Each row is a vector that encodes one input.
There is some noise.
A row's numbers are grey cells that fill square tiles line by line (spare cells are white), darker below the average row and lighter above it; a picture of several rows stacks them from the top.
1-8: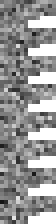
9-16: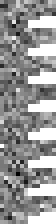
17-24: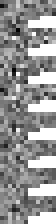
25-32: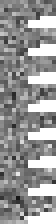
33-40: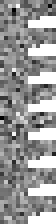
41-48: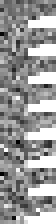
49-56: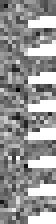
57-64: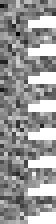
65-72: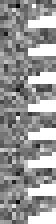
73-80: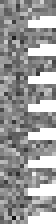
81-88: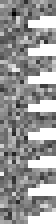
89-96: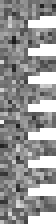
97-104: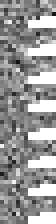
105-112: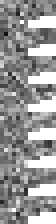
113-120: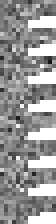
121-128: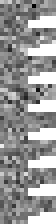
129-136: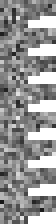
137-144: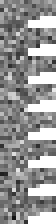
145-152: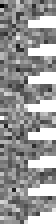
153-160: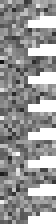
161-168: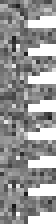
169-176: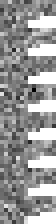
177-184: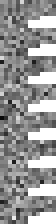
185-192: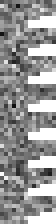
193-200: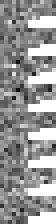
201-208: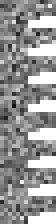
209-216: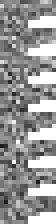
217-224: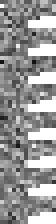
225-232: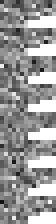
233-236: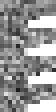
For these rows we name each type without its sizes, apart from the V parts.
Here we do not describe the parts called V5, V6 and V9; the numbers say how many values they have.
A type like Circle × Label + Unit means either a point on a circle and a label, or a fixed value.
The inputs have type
(List(Circle) + V5 × V6) × V9.
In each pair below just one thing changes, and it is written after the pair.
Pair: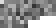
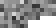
the value of V9
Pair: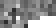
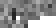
the place on the circle in item 1 of the list
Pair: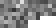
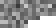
the place on the circle in item 1 of the list
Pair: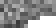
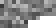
the value of V9
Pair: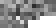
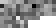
the value of V9
